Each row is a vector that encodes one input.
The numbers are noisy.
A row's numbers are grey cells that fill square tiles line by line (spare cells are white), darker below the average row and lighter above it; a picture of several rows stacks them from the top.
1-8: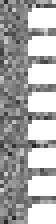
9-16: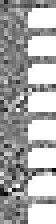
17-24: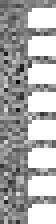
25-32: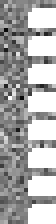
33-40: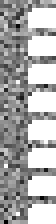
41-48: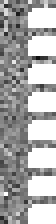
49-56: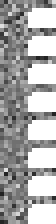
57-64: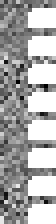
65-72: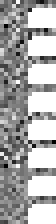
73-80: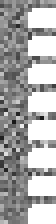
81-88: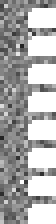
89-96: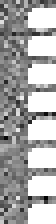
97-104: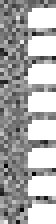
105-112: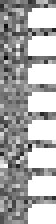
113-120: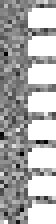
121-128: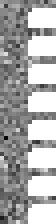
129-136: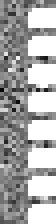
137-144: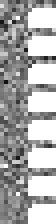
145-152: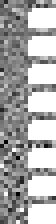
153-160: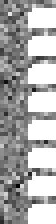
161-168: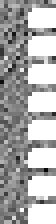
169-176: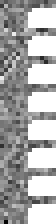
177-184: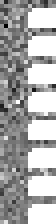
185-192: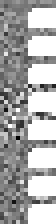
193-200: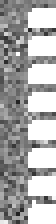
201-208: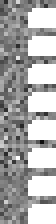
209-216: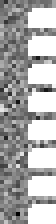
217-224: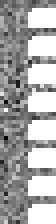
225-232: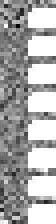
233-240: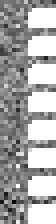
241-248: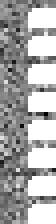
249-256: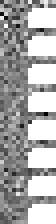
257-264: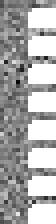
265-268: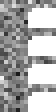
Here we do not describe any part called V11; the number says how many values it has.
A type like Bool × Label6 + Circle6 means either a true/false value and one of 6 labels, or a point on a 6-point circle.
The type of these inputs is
Line8 × V11 + List3(Circle6).
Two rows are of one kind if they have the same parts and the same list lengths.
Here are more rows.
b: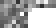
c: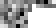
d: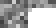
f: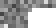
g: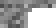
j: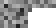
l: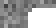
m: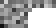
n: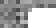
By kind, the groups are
b, m, n
c, j, l
d
f
g

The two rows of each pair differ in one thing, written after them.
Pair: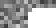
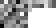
the place on the 8-point line
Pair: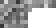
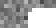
the place on the 8-point line
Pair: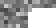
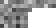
the value of V11
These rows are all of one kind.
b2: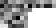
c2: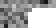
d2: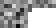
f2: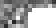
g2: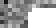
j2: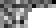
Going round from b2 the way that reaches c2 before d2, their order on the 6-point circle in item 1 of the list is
b2, j2, f2, c2, g2, d2.
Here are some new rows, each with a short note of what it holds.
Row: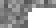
a list of one item
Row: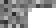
a list of three items
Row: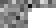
the empty list
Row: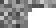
a list of three items
